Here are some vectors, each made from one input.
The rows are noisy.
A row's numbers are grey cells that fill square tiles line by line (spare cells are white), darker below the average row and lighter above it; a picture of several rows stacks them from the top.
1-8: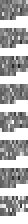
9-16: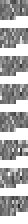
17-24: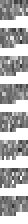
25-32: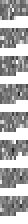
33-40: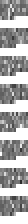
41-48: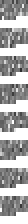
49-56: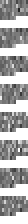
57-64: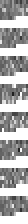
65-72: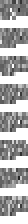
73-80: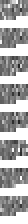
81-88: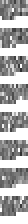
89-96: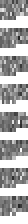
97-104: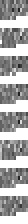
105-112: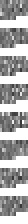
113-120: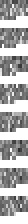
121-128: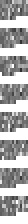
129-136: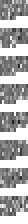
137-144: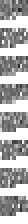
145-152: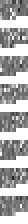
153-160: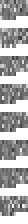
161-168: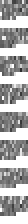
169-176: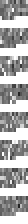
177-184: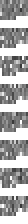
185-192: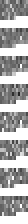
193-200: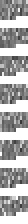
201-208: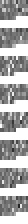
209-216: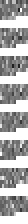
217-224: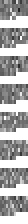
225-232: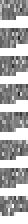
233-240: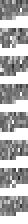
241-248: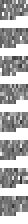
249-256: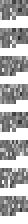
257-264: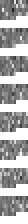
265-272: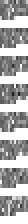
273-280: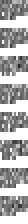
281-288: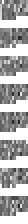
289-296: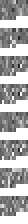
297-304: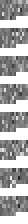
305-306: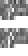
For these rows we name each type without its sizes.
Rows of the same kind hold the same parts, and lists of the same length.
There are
2 kinds of row.
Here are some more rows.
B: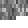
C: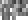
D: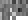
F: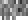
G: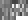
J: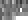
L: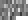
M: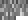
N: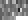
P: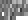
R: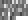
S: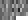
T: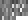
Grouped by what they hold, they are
B, G, J, M, N, S, T
C, D, F, L, P, R

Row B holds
a node of a tree.
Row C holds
three true/false values.
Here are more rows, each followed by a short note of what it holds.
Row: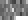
three true/false values
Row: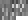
a node of a tree
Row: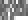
three true/false values
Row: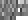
three true/false values
